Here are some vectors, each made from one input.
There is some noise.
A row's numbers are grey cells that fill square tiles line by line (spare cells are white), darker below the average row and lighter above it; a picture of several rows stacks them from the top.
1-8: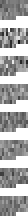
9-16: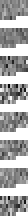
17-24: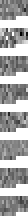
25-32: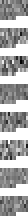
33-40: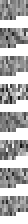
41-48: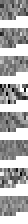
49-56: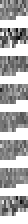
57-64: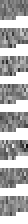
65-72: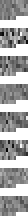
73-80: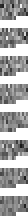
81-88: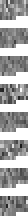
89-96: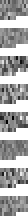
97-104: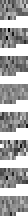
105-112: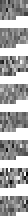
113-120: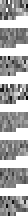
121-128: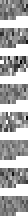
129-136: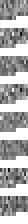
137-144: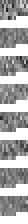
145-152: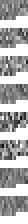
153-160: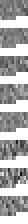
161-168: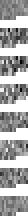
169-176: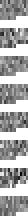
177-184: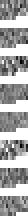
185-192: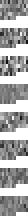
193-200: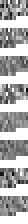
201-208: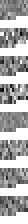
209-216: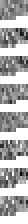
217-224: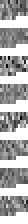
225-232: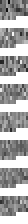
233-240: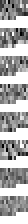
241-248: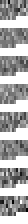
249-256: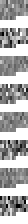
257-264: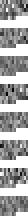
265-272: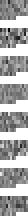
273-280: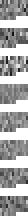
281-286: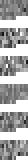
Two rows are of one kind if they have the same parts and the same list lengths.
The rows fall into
2 kinds.
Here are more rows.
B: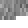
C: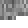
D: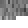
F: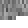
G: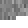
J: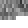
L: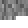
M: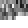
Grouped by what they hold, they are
B, C, F, G
D, J, L, M

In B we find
a point on a 17-point line.
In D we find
a point on a 16-point circle and one of 10 labels.
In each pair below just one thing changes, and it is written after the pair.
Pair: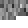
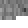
the place on the 16-point circle
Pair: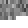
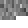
the place on the 16-point circle
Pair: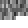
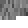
the place on the 16-point circle
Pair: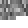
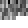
the label
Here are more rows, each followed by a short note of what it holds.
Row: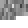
a point on a 17-point line
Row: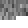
a point on a 16-point circle and one of 10 labels
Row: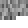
a point on a 17-point line
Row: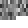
a point on a 16-point circle and one of 10 labels
